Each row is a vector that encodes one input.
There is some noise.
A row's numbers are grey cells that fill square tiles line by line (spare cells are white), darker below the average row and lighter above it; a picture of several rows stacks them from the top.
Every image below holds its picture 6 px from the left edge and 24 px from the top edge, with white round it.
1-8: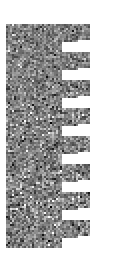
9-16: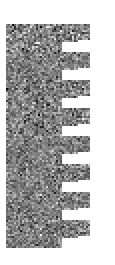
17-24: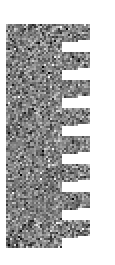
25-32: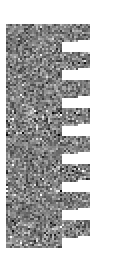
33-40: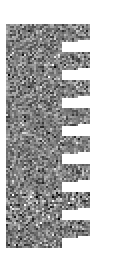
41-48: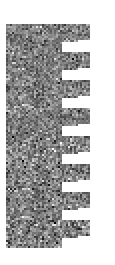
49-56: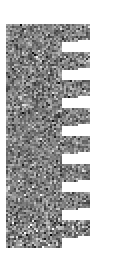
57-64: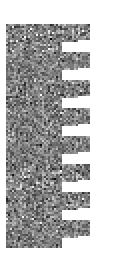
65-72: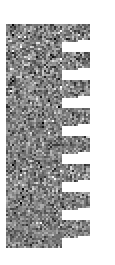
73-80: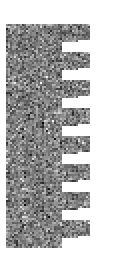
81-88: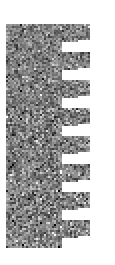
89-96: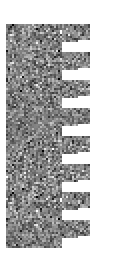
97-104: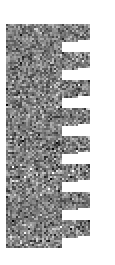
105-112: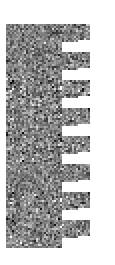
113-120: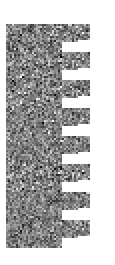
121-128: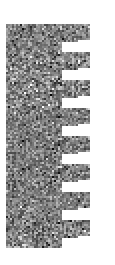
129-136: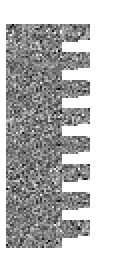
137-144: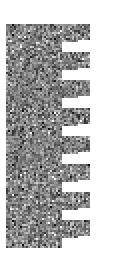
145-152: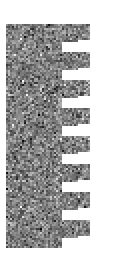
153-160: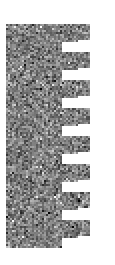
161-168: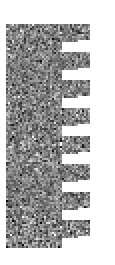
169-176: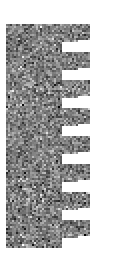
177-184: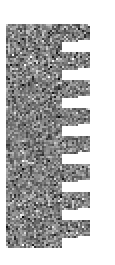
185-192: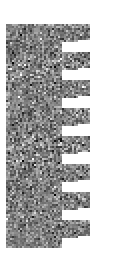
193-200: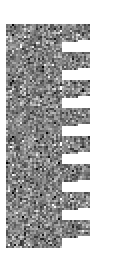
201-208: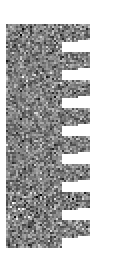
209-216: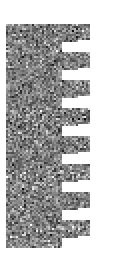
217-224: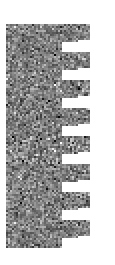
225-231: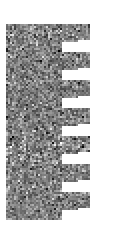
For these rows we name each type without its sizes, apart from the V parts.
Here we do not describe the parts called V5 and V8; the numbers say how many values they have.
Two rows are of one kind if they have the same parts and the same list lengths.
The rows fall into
3 kinds.
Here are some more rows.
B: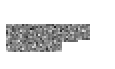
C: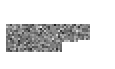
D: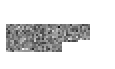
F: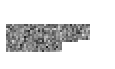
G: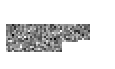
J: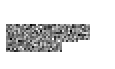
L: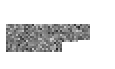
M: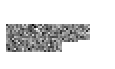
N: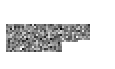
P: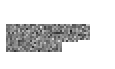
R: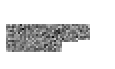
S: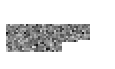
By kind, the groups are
B, D, F, S
C, J, L, M, P, R
G, N

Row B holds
a node of a tree and a value of V8.
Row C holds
a point on a circle and a true/false value.
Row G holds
a value of V5 and a value of V8.
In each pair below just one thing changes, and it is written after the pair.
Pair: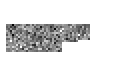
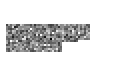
the value of V5
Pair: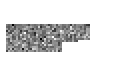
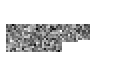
the value of V5
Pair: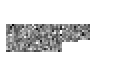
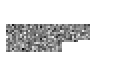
the value of V5
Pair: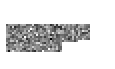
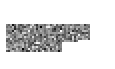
the value of V5
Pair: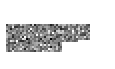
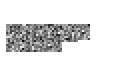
the value of V5
